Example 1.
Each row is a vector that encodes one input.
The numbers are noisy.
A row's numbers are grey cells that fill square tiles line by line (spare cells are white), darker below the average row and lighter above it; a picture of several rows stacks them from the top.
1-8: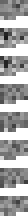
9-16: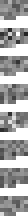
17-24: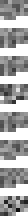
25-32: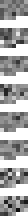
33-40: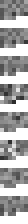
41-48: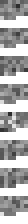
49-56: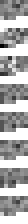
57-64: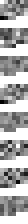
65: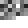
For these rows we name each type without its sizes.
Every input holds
either a point on a circle, or three true/false values.
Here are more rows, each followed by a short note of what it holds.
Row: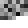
a point on a circle
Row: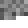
three true/false values
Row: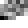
a point on a circle
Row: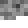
three true/false values
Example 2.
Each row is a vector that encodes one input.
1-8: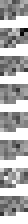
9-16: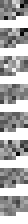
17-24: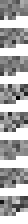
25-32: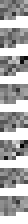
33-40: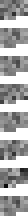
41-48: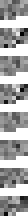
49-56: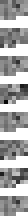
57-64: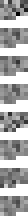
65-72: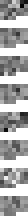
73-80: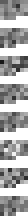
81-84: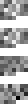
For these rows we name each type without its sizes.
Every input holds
either a point on a circle, or a fixed value, or three true/false values.
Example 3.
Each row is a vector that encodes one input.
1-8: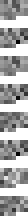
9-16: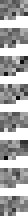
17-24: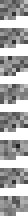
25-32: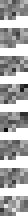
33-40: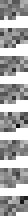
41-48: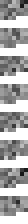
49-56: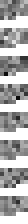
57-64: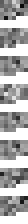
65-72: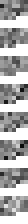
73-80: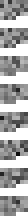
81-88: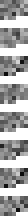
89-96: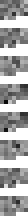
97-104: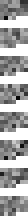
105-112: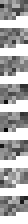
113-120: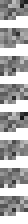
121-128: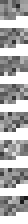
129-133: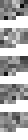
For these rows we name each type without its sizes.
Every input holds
either a point on a circle, or a fixed value, or three true/false values.
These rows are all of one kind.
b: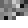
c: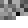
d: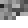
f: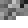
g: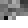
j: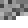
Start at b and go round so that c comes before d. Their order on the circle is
b, c, j, d, g, f.
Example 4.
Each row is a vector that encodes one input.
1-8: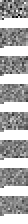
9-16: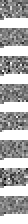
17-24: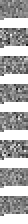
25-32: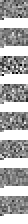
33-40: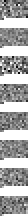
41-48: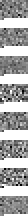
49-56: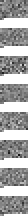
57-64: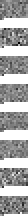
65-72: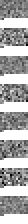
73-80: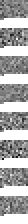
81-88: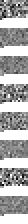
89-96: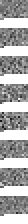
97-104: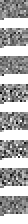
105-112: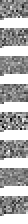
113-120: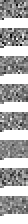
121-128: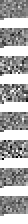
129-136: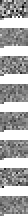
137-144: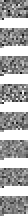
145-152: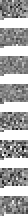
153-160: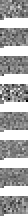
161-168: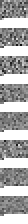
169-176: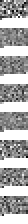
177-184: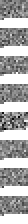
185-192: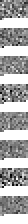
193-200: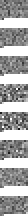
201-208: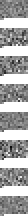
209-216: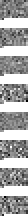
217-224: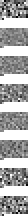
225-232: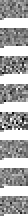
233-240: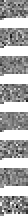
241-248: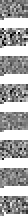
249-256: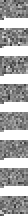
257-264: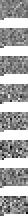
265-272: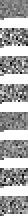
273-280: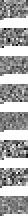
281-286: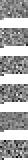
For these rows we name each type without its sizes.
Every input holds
a point on a circle and a node of a tree.
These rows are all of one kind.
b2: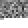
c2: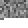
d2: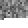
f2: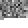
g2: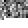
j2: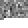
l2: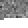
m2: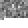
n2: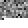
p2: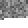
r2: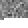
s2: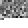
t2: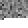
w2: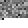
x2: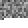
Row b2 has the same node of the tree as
f2, g2, m2 and s2.
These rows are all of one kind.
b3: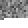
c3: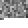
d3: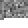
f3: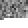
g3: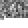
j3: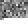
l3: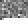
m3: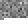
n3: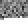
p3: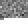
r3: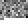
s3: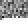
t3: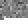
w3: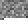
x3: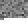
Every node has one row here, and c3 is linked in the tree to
m3.
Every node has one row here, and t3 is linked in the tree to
f3.
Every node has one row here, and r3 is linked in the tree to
s3.
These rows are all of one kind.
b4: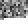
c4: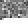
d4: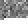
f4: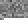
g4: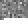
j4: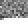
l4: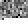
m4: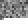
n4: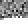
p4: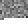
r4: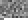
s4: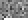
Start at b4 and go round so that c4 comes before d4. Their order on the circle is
b4, l4, m4, r4, f4, p4, c4, s4, g4, d4, n4, j4.
